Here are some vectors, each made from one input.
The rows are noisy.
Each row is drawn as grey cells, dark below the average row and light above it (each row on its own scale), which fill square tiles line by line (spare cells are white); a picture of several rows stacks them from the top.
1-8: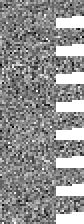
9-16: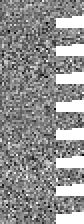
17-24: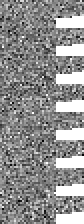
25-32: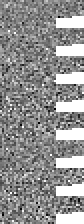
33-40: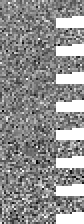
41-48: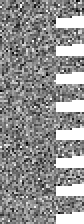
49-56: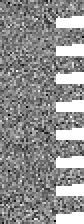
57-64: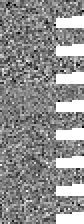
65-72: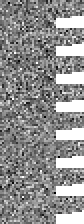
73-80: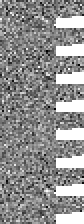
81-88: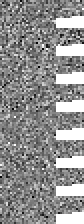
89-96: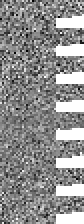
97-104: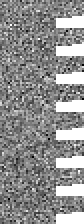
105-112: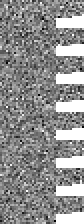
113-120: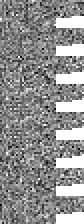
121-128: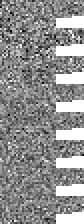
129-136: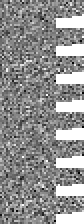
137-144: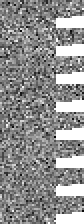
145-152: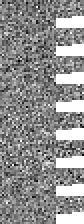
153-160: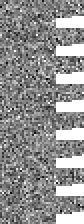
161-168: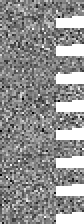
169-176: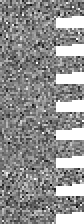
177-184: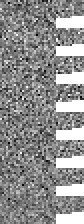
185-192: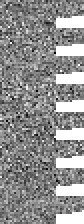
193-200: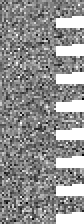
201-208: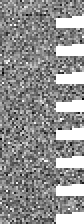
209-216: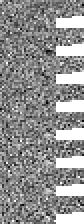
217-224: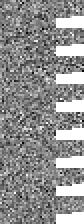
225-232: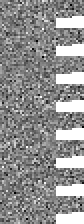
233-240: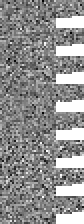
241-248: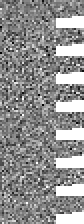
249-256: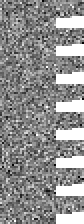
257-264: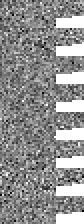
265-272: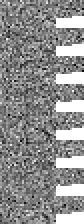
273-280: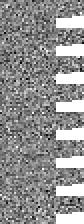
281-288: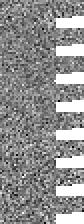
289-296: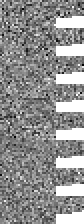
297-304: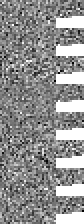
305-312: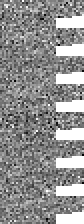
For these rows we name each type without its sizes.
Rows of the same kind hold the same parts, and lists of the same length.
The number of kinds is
2.
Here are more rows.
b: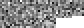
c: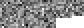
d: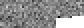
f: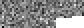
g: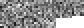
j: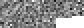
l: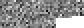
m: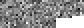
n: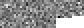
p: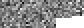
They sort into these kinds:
b, c, f, l, m, n
d, g, j, p

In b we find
a point on a line and a true/false value.
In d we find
a point on a circle and a true/false value.
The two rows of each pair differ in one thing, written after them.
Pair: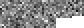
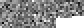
the true/false value
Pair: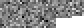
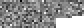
the place on the circle
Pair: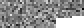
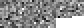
the place on the circle
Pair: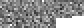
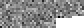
the true/false value
